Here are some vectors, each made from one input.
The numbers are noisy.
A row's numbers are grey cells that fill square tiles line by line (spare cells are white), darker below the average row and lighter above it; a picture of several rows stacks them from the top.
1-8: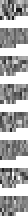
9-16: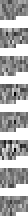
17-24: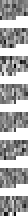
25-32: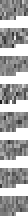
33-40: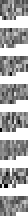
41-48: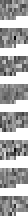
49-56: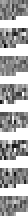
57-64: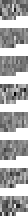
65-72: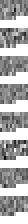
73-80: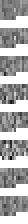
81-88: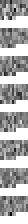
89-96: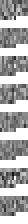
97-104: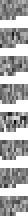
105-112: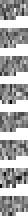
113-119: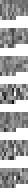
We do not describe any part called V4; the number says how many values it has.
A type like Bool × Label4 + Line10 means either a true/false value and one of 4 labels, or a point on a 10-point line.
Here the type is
(Circle6 + V4) × Tree8.
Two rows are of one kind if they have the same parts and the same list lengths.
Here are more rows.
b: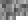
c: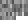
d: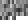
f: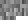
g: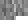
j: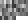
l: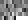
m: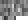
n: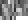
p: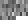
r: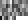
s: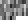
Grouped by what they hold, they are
b, d, f, g, m
c, j, l, n, p, r, s

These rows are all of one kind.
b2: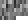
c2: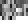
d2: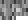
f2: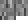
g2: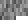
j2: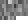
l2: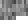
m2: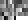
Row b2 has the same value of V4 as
f2 and j2.
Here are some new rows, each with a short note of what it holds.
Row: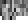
a point on a 6-point circle and a node of an 8-node tree
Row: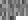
a point on a 6-point circle and a node of an 8-node tree
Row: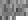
a point on a 6-point circle and a node of an 8-node tree
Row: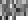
a point on a 6-point circle and a node of an 8-node tree
